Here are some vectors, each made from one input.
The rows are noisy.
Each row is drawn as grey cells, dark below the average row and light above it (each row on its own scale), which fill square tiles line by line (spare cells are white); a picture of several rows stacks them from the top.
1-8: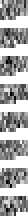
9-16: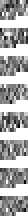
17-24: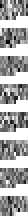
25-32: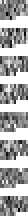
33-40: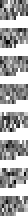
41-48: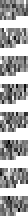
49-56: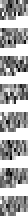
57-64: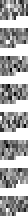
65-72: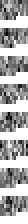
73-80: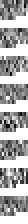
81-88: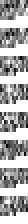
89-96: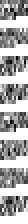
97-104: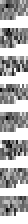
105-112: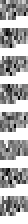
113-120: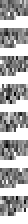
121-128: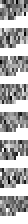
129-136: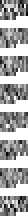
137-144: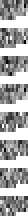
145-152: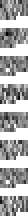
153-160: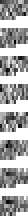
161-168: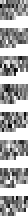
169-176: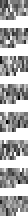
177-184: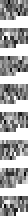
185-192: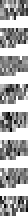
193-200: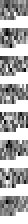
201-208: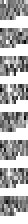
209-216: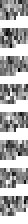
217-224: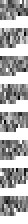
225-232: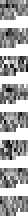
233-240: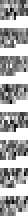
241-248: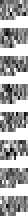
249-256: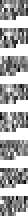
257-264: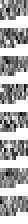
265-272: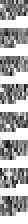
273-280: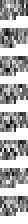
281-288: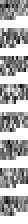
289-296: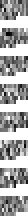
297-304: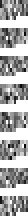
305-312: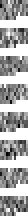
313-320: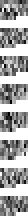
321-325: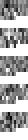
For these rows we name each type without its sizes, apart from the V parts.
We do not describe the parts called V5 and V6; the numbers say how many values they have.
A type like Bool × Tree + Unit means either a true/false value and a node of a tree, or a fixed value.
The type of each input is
Bool × Bool × Bool × V6 + Label × Line × V5.
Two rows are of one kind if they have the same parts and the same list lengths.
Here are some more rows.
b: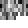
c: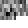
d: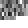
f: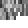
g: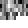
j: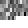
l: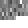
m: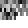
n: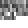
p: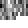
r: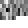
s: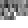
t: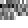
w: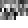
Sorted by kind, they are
b, c, f, g, m, p, w
d, j, l, n, r, s, t

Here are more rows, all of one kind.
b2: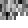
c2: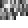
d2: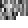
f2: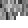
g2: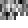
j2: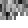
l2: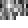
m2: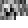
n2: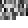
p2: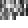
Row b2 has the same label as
c2, d2, f2 and g2.
